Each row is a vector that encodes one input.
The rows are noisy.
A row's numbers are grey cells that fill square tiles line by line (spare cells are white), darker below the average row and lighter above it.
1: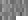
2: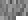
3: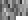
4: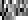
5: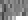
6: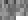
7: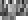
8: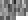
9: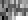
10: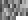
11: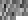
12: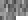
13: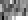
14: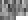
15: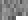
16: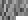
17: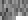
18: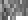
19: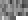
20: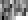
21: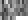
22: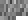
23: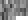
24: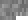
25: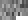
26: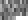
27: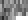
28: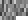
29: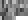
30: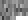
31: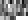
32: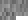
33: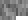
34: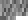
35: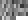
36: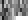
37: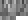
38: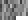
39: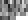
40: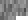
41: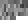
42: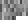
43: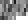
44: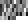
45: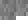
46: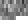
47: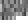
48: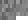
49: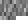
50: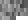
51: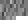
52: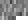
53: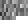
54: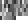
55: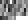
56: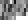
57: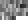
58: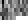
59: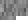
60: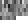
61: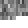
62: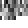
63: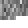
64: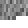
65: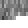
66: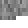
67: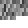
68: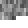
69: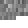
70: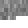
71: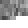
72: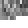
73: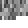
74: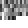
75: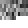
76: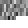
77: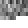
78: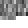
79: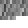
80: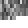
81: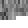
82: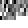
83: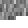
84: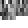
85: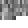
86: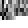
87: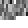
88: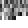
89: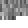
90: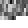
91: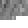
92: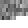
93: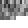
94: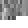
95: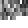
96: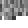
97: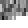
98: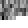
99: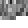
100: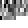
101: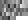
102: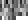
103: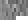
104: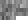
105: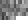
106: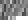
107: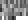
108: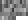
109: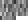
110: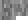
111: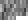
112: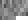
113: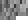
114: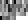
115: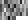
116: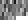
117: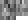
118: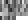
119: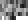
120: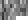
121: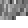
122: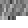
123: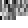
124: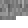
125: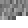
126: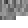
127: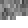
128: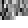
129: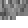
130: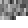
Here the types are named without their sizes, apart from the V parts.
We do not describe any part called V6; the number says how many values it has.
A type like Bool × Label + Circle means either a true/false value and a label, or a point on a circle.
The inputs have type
((Bool × Bool × Bool + Unit) × V6 + Tree) × Line.
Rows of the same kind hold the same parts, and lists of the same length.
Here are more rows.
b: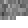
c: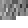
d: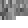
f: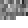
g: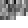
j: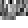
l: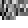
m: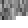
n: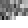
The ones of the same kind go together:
b, f, n
c, d, g, j, l
m

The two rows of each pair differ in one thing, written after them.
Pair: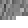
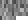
the node of the tree
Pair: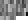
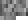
the node of the tree
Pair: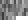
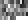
the node of the tree
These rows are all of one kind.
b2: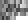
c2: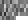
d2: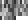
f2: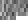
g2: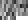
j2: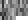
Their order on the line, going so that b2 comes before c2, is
f2, b2, g2, d2, j2, c2.
